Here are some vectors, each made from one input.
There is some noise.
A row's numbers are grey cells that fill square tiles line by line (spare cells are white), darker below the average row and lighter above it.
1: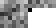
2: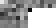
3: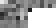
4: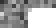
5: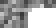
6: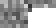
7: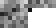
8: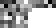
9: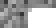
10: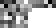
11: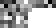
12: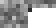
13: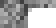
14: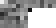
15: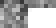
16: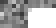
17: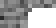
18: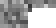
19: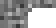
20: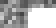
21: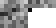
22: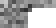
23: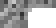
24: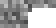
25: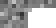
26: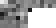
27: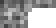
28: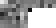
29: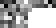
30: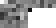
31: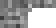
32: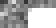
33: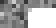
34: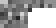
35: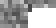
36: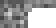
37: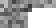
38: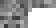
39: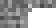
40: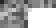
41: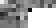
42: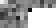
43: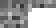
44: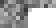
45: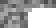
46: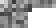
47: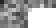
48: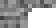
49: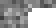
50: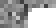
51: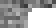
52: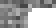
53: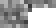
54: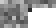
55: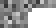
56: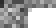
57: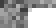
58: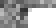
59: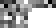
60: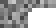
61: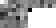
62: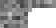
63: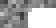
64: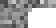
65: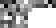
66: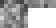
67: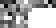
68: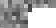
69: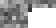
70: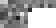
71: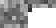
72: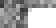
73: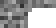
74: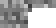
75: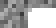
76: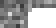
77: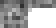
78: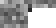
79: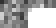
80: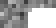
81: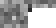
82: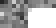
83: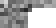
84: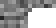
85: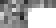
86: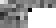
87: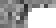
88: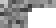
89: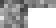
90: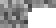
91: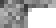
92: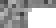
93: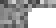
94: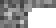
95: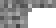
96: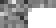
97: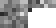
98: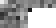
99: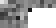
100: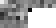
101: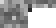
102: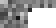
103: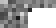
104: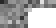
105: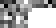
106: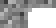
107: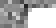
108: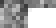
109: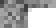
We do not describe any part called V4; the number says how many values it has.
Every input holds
a list of up to two items, each a true/false value and a value of V4.
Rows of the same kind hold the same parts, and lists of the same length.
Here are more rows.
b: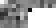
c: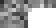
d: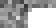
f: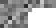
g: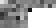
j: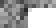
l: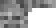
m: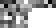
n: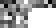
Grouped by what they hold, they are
b, g
c, d, f, j, l
m, n

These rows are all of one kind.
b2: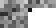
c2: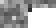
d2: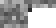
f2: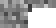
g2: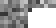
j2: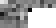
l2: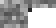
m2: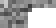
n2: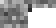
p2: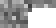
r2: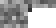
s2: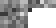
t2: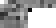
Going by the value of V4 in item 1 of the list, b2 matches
g2 and s2.
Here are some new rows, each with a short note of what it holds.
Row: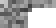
a list of one item
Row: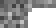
a list of two items
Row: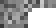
a list of two items
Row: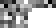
the empty list
